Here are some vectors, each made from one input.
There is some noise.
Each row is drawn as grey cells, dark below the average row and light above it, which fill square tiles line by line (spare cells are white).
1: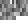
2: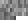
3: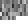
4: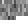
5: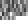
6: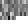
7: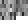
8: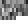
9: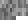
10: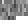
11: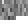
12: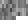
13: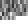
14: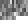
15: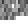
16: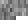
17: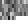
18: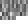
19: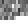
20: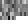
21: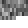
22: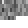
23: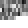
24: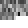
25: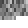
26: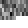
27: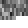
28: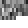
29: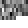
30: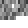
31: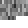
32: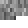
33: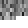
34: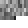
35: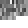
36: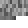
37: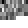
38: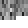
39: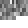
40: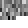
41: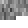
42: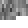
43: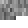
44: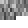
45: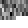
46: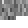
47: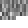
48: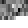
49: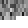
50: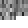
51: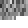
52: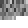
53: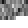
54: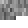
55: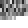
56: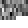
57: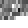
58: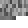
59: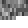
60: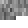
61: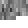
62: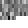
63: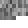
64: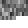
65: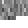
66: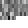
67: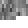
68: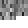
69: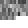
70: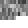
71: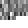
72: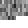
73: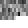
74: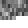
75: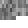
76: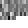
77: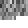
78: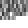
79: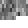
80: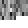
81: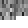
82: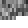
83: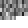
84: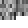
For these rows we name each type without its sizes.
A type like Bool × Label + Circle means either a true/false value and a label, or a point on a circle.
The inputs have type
Circle.
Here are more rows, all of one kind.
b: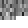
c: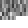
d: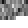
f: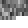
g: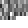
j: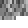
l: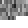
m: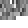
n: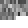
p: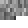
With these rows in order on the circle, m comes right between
c and j.
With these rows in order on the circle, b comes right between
f and j.
